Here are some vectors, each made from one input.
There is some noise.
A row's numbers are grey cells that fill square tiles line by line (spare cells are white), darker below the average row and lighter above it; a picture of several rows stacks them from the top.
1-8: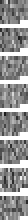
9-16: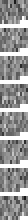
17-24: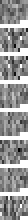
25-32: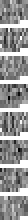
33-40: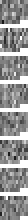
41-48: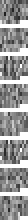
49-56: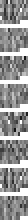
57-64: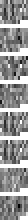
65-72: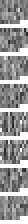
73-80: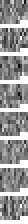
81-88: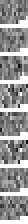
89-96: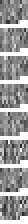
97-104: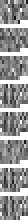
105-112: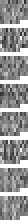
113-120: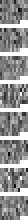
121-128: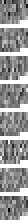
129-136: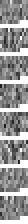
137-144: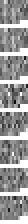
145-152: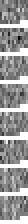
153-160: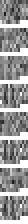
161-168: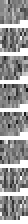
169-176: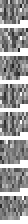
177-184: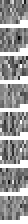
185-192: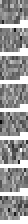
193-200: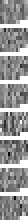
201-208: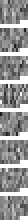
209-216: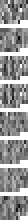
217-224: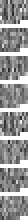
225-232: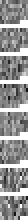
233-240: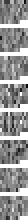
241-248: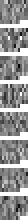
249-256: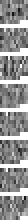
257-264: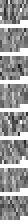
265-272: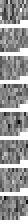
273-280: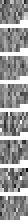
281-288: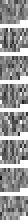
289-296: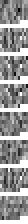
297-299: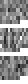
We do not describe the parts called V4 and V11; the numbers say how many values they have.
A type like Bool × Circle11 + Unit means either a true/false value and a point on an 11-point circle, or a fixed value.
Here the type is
Circle8 × (Circle8 + Unit) × Line6 + List2(Bool × V4) + V11 × V11.
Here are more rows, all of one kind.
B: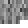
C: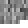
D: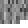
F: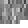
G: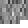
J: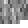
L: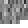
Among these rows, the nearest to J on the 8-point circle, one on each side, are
C and F.
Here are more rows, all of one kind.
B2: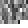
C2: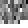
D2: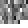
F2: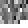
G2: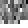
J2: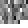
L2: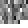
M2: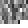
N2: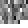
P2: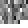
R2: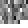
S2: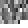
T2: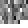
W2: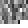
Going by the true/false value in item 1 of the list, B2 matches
M2, S2 and W2.
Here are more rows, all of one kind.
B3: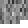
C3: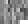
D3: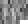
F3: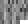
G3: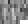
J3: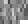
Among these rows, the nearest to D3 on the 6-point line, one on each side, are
B3 and J3.
